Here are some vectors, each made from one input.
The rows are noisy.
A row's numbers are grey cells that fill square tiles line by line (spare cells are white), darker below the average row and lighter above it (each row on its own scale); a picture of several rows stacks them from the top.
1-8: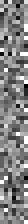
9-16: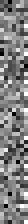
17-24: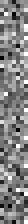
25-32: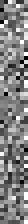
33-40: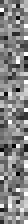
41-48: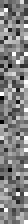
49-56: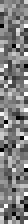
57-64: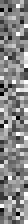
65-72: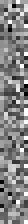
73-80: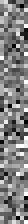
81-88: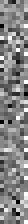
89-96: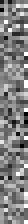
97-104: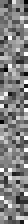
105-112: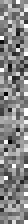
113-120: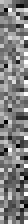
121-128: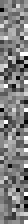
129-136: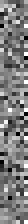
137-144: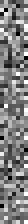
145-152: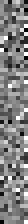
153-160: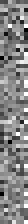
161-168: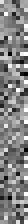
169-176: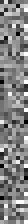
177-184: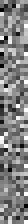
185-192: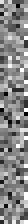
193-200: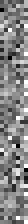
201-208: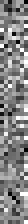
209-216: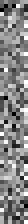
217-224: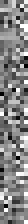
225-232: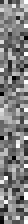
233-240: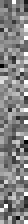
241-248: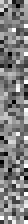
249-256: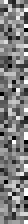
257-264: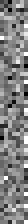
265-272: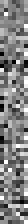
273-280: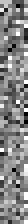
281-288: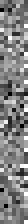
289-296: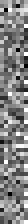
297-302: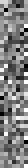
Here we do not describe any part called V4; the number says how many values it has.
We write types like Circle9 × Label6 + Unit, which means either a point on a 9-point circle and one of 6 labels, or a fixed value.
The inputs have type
Bool × Bool × Bool + Label12 × (Line12 + V4) + List2(Line6).
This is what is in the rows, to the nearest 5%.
About 55% of them hold one of 12 labels, together with either a point on a 12-point line, or a value of V4. About 20% of them hold three true/false values. The rest are lists of up to two points on a 6-point line: a few of all rows are empty, 10% hold one and 15% two.
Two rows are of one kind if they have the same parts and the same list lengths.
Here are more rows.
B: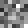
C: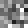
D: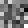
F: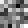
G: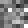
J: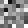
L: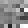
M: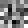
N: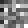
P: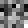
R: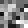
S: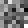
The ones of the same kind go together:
B, N, P
C
D, S
F, J, L
G, R
M

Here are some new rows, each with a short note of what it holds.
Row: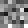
the empty list
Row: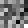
a list of two items
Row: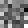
a list of one item
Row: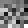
a list of two items
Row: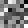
a list of two items
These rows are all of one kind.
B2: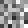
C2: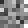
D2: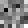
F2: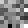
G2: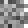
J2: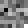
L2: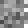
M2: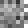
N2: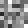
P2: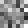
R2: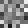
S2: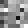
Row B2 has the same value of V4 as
N2 and S2.
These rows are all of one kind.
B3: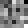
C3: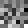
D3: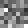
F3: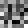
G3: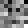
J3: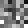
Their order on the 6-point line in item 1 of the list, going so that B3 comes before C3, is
B3, G3, J3, C3, D3, F3.
